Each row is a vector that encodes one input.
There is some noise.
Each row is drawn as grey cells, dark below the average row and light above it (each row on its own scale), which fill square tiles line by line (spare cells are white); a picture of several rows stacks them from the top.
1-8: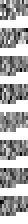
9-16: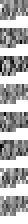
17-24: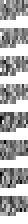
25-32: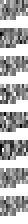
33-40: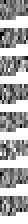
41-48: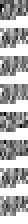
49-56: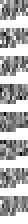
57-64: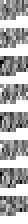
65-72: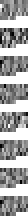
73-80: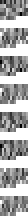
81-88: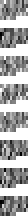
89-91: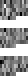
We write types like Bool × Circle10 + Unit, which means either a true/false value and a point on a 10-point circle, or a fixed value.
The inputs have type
List2(Line7).
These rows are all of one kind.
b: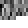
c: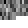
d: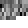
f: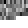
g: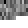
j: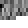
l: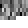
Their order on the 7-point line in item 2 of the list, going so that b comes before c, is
d, l, f, j, b, g, c.
